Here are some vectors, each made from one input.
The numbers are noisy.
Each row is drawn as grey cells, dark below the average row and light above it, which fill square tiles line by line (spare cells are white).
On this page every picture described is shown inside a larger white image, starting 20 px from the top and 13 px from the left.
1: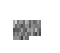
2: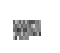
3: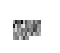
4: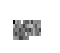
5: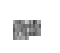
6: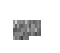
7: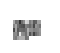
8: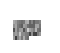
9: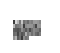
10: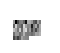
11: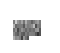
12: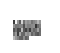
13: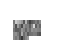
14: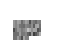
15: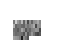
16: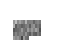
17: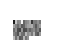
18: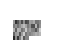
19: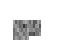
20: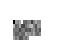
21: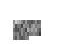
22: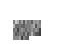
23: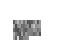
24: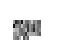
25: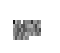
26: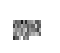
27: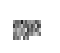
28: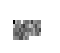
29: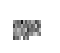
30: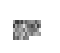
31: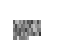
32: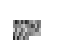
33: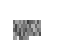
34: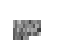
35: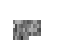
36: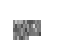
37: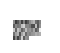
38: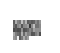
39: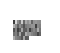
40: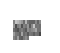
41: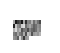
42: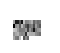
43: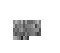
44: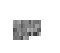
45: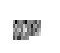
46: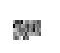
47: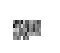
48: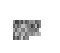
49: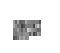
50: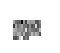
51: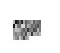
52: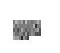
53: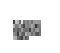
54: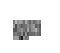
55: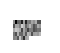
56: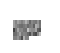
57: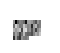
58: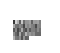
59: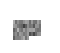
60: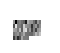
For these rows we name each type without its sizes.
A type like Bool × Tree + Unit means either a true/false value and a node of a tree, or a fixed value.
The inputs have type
Line + Tree.
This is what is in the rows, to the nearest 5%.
About 35% of them hold a point on a line. The rest hold a node of a tree.
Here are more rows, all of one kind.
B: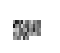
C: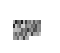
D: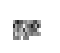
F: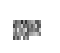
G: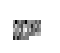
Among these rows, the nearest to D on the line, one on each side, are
F and G.
